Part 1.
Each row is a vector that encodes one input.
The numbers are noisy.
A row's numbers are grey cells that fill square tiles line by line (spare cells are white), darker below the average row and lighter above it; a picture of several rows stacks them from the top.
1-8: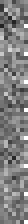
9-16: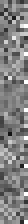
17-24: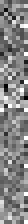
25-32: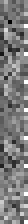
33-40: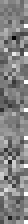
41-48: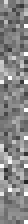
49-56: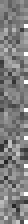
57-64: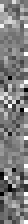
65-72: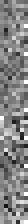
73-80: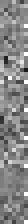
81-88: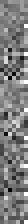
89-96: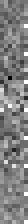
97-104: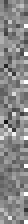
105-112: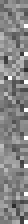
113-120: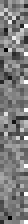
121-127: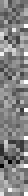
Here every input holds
one of 4 labels, together with either a fixed value, or four true/false values.
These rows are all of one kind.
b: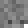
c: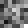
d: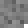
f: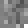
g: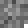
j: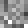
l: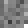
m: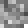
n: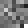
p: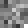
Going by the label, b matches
c, d, g and n.
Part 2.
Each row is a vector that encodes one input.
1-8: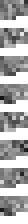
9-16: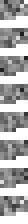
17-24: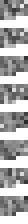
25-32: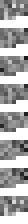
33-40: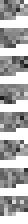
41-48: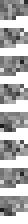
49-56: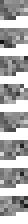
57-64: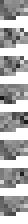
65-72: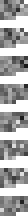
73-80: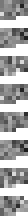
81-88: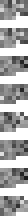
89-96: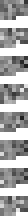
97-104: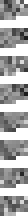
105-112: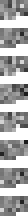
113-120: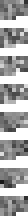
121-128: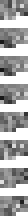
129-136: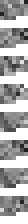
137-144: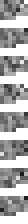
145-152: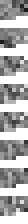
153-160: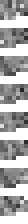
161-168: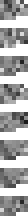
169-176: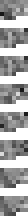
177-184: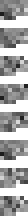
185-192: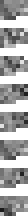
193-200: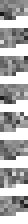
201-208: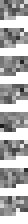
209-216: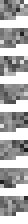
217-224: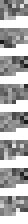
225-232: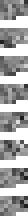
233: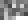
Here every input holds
either a point on an 8-point line, or three true/false values.
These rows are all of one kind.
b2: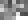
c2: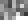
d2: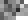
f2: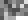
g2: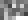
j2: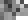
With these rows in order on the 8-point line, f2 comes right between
d2 and g2.
